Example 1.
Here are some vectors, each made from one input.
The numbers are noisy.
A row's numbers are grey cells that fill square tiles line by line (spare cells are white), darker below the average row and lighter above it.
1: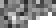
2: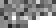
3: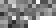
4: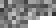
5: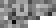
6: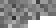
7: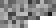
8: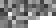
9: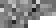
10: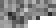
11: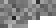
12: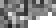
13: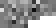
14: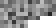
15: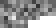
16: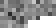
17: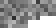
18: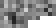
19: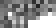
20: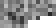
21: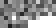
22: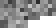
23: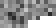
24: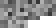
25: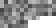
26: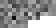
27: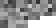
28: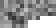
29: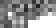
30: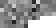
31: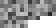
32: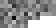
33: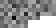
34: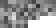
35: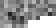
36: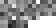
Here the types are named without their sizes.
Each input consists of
a point on a circle and a point on a line.
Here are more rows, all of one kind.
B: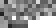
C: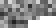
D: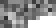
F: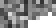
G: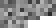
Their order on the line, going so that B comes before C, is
F, D, G, B, C.
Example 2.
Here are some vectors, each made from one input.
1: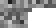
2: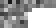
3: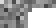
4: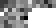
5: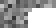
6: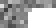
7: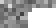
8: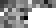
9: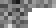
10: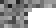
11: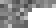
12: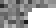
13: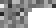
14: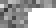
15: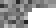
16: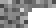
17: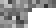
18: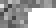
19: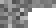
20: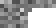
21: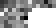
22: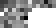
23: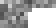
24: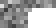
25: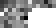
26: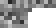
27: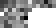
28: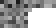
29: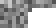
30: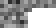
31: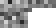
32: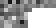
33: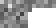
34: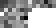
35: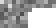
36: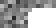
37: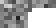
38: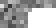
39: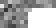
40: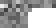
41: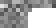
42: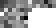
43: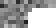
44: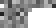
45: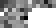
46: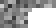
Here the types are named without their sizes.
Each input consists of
a list of points on a circle.
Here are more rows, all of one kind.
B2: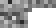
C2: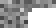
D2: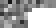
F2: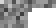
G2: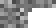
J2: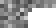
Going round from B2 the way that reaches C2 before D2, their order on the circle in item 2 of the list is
B2, C2, G2, F2, J2, D2.
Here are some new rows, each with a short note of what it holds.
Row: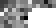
the empty list
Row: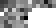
the empty list
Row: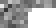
a list of one item
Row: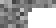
a list of two items
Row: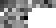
the empty list
